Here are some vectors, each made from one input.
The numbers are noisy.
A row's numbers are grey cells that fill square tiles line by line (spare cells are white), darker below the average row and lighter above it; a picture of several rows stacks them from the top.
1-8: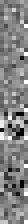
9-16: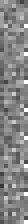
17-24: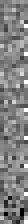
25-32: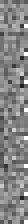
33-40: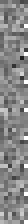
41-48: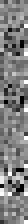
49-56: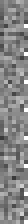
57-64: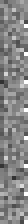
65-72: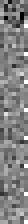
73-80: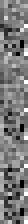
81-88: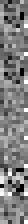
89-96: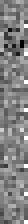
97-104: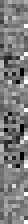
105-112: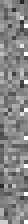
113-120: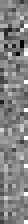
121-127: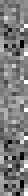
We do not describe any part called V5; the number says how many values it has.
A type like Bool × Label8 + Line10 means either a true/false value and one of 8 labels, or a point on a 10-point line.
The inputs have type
List3(Bool × V5).
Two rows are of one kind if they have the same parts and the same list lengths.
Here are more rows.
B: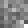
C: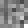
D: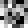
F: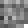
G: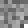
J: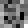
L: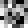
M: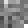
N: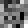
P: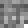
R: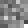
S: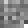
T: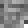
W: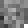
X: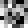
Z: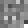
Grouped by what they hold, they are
B, F, M, P, R, S, T, W, Z
C, G
D, L, X
J, N

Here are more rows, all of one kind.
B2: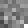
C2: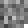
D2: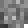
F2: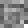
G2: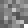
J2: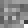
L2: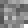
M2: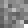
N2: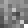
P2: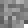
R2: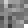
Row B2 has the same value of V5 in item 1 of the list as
G2, J2 and P2.
